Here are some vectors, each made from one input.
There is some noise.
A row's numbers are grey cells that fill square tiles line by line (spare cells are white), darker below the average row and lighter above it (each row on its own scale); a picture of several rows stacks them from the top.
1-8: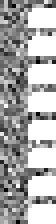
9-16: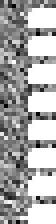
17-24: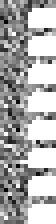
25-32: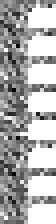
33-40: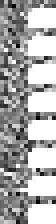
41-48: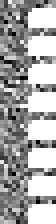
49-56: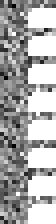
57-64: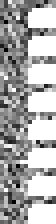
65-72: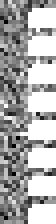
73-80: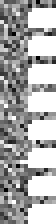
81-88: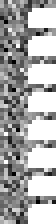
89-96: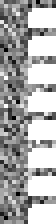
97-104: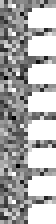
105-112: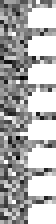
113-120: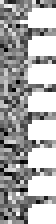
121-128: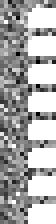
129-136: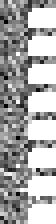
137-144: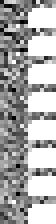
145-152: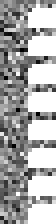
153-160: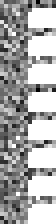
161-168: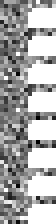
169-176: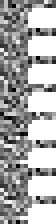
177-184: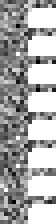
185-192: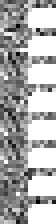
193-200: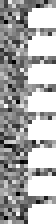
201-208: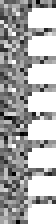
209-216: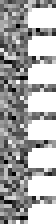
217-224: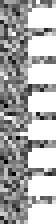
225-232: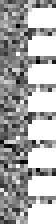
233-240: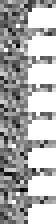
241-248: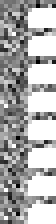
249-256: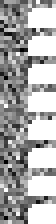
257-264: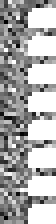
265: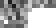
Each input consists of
four true/false values.
